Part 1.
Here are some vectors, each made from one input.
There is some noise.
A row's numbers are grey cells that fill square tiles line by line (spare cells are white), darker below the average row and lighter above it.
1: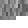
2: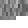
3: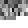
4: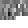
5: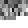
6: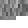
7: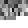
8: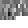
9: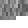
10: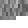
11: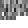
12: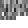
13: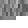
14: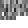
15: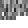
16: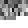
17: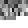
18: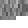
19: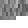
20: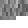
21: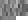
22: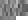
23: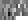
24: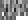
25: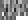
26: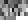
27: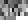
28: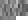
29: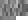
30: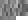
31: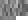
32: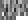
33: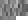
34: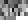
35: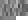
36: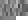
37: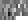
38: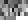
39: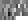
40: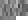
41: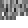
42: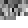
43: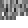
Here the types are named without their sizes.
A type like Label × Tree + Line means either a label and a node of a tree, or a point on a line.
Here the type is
Line.
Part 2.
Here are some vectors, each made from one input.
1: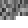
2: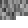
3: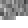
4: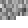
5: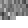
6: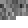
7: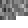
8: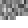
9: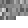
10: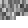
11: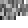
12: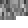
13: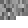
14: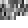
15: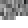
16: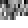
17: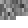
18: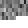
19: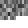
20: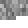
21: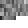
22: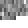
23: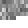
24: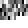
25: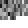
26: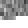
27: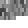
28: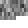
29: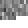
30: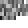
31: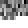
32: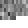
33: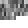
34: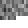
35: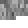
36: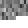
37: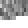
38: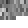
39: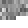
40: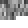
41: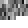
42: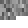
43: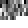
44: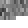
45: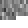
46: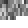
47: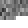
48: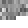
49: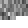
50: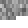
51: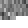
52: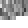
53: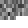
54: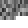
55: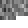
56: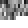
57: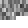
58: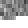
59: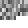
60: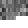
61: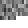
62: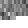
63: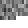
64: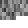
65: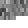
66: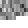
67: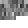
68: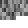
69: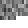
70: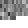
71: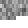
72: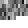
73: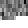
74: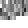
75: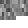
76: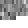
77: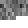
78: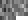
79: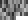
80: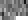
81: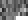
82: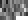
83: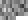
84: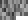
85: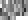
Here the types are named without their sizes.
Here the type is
Bool × Bool × Bool × Bool.
